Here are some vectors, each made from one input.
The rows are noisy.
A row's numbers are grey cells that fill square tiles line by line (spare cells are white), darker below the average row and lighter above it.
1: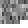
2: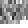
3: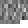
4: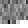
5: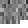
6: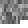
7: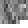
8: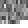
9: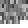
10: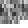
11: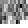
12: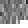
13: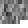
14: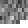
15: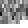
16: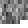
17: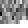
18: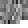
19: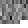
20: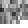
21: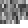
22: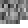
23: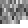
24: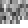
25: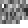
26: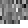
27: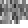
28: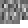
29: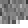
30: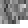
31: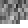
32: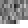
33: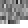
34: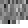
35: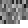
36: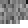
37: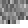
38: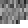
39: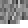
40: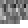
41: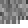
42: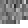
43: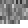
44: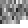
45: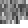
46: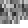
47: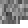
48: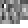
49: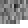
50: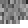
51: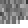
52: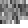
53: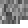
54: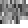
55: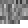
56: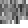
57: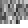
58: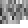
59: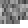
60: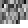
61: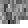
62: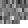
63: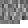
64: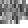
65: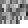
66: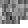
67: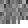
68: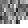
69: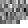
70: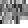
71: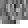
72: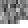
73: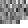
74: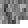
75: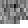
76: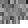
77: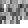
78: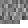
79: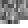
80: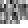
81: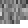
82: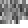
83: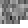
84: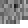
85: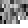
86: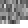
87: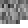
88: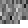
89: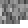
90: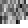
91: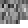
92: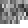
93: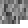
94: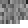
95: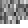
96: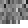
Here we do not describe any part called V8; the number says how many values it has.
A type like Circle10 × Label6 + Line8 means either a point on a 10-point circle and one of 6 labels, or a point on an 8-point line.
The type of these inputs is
(Circle6 + Line7) × V8.
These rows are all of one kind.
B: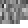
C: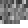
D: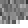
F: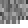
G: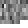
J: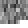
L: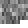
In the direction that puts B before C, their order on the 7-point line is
B, G, L, F, C, D, J.
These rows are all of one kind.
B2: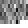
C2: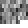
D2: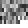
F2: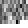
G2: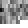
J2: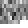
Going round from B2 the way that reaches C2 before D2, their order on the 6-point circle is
B2, C2, D2, G2, J2, F2.
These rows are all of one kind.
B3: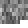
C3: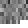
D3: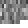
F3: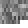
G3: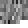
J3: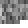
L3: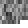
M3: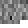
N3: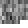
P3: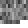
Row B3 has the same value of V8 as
F3, J3, L3 and N3.
